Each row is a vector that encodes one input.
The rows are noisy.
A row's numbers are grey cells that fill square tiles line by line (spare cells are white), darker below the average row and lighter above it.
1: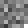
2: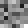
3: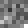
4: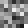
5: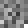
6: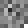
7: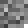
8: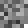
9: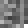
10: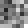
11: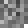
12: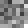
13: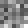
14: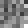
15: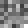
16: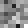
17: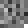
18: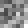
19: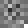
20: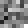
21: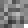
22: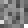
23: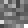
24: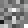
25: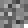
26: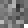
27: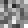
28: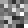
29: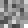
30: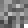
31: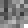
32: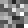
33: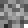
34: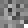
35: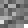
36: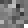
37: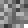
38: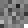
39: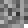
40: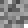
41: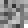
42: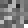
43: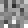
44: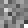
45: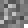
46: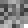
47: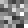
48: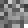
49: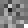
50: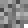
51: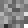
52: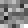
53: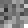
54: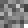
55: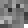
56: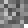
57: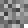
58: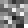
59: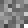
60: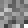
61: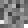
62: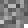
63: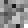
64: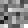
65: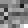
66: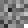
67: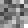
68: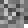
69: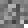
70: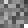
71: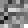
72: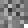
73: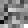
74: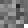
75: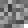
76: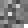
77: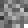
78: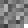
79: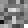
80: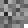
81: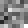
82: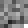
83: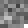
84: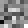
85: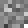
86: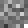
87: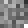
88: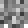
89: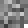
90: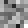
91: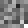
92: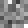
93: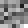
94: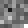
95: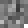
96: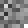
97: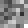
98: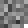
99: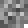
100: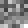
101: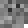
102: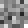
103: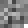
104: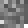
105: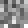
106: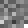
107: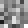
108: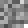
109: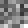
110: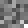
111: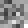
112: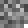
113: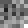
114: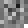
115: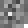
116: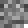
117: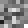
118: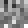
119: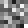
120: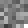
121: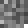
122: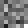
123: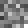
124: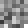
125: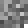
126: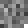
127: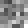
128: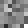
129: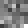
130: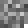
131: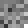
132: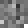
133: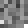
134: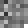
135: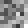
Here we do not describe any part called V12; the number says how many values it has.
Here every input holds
either a point on a 10-point circle, or a fixed value, or a true/false value and a value of V12.
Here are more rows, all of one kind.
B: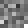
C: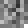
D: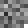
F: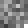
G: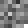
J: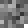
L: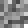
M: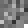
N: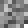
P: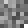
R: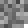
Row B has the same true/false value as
C, J, M and P.
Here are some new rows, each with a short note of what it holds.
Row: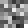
a fixed value
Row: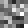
a fixed value
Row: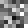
a fixed value
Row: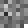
a true/false value and a value of V12
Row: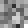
a point on a 10-point circle
